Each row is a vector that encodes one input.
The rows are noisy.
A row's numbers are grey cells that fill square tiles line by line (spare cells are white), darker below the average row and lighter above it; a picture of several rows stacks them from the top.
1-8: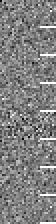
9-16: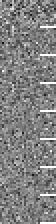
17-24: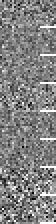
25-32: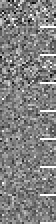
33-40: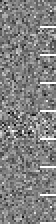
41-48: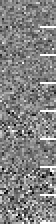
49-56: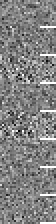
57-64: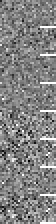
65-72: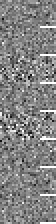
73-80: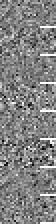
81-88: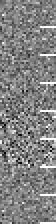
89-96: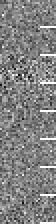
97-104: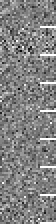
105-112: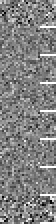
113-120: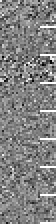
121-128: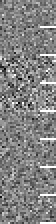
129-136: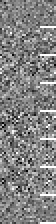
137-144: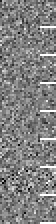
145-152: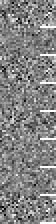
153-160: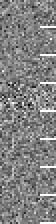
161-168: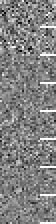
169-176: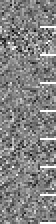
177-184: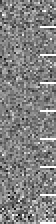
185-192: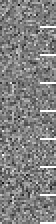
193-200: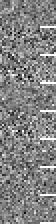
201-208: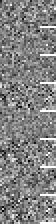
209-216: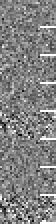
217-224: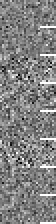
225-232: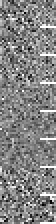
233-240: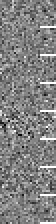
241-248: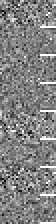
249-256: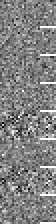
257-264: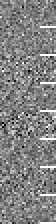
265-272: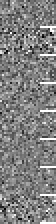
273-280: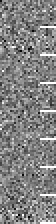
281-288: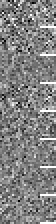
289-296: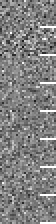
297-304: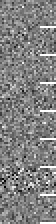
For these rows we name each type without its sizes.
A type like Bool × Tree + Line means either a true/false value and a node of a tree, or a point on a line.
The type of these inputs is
Bool × Bool × Bool + List(Circle).
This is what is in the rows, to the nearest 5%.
About 20% of them hold three true/false values. The rest are lists of points on a circle.
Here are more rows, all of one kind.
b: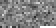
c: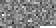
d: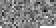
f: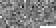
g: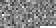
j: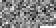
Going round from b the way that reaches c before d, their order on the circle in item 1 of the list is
b, c, g, d, j, f.
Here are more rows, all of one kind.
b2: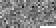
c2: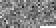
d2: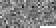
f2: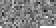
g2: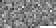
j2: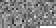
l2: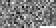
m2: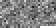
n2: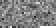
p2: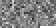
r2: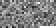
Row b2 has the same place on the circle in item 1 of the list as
c2, d2 and m2.
